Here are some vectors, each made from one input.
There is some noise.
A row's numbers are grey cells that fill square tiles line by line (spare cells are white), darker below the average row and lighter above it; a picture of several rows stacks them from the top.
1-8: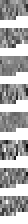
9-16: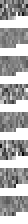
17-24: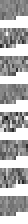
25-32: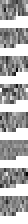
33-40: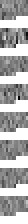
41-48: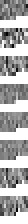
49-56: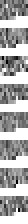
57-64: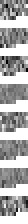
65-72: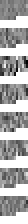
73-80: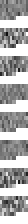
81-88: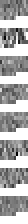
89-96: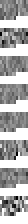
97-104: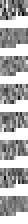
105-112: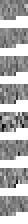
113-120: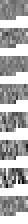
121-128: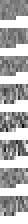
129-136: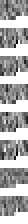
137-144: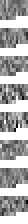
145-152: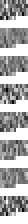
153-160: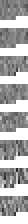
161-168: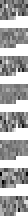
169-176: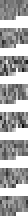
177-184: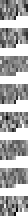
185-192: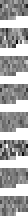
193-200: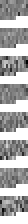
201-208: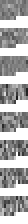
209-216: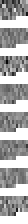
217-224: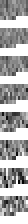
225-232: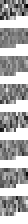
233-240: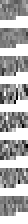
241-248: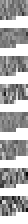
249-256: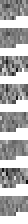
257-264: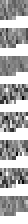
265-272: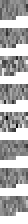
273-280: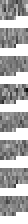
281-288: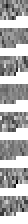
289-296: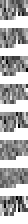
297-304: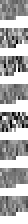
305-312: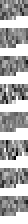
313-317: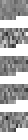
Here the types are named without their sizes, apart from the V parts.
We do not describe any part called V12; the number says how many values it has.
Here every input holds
a list of items, each a true/false value and a value of V12.
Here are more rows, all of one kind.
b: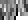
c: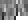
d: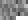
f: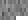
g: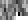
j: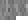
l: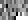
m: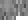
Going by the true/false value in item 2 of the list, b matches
j and m.
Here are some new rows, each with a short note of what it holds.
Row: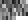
the empty list
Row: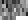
the empty list
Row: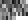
the empty list
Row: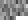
a list of two items
